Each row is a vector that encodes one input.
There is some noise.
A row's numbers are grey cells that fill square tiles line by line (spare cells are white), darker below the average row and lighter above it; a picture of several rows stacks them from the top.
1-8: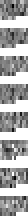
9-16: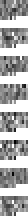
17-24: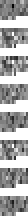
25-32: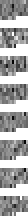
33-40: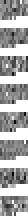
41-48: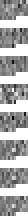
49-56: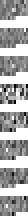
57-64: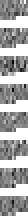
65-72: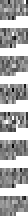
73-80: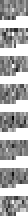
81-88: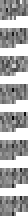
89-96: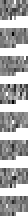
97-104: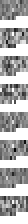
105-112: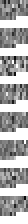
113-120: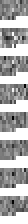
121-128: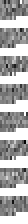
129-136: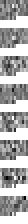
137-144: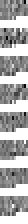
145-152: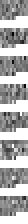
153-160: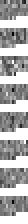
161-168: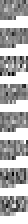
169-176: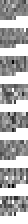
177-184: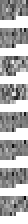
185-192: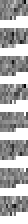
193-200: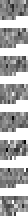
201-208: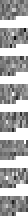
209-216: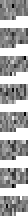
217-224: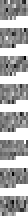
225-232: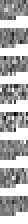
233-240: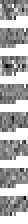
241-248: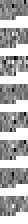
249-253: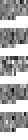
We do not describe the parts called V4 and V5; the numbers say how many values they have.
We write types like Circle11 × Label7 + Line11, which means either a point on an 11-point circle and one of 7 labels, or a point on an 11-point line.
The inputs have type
(Bool × Bool × Bool + Label7) × V5 + V4.
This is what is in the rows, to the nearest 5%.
About 15% of them hold a value of V4. The rest hold a value of V5, together with either one of 7 labels, or three true/false values.
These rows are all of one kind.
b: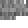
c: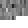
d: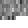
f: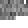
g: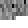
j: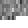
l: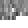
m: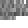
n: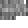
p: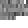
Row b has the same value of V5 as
f, m and n.
